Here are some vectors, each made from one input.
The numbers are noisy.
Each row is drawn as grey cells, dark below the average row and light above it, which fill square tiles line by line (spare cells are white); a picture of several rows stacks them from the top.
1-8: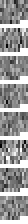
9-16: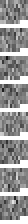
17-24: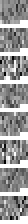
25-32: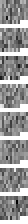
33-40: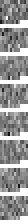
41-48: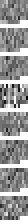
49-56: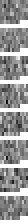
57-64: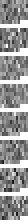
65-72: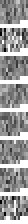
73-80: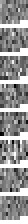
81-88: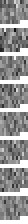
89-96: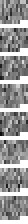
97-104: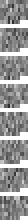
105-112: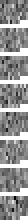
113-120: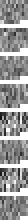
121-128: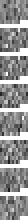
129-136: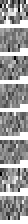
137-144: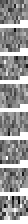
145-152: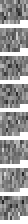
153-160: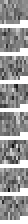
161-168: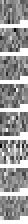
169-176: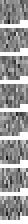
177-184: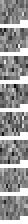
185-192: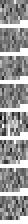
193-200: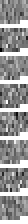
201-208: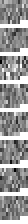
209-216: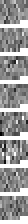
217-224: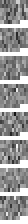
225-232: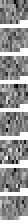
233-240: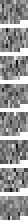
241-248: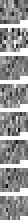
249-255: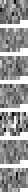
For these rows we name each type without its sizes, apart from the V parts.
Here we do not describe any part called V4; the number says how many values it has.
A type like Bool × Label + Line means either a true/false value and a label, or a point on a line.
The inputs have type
Bool × Bool × Bool × Bool × List(V4) + Line.
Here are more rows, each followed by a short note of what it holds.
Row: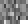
four true/false values, together with a list of two items
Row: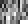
a point on a line
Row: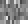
four true/false values, together with a list of one item
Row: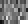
four true/false values, together with the empty list
